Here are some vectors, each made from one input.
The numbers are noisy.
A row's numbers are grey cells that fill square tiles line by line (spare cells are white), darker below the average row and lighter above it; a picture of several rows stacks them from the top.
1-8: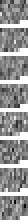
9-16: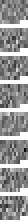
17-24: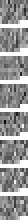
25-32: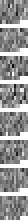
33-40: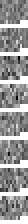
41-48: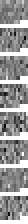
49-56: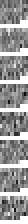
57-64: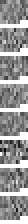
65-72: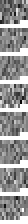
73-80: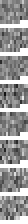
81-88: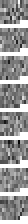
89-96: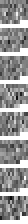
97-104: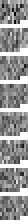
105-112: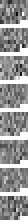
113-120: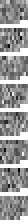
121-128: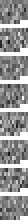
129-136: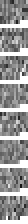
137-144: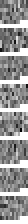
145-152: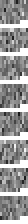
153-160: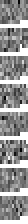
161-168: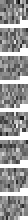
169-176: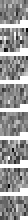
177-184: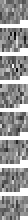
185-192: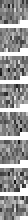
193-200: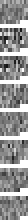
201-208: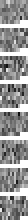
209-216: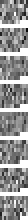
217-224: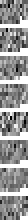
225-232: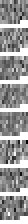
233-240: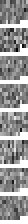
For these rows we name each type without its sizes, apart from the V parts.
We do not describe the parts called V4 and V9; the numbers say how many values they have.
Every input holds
either a point on a circle and a value of V9, or a true/false value and a value of V4.
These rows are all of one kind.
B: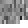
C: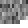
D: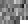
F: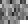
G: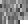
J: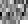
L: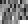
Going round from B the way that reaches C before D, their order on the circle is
B, C, G, J, F, L, D.
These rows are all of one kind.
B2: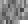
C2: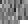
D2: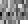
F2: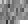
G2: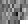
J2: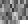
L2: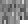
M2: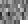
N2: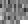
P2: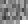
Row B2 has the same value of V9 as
F2 and J2.
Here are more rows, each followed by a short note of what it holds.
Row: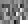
a point on a circle and a value of V9
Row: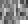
a point on a circle and a value of V9
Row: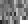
a true/false value and a value of V4
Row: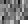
a true/false value and a value of V4
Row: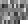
a point on a circle and a value of V9
